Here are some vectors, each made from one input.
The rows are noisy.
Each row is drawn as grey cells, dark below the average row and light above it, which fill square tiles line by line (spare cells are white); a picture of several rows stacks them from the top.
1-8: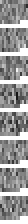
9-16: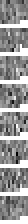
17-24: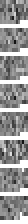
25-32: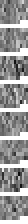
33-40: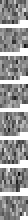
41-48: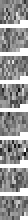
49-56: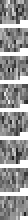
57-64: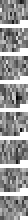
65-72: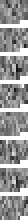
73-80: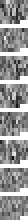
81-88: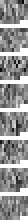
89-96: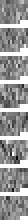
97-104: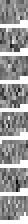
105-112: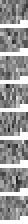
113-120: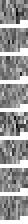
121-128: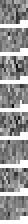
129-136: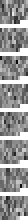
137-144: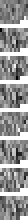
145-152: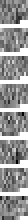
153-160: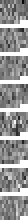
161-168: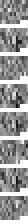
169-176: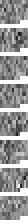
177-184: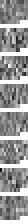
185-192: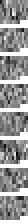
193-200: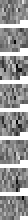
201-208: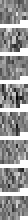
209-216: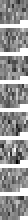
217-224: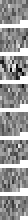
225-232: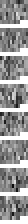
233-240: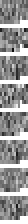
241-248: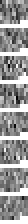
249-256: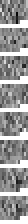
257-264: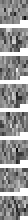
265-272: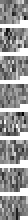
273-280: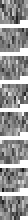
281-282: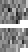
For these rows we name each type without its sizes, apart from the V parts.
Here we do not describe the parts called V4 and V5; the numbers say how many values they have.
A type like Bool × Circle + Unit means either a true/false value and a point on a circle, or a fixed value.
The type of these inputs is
(Bool × Bool × Bool + V4) × V5 + Line × Tree.
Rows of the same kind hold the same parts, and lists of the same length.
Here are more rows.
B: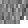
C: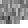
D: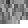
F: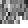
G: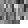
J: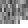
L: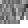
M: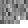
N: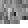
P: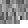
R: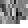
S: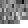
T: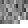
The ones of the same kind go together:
B, C, D, G, J, L, N, P
F, M, S, T
R

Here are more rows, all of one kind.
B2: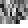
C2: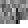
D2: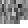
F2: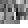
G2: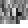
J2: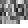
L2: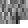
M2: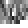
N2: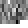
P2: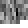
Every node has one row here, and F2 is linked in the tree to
D2.
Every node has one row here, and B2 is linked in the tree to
D2 and P2.
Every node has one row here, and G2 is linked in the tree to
D2, J2 and N2.
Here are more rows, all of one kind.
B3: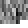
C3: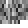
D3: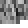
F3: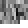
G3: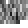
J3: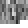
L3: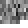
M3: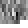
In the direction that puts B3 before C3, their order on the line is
M3, J3, D3, B3, F3, L3, C3, G3.
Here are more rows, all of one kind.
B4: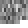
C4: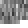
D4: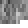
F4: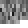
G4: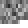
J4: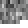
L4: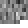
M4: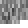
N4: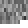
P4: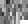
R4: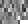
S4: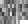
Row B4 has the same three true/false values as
N4, P4 and S4.
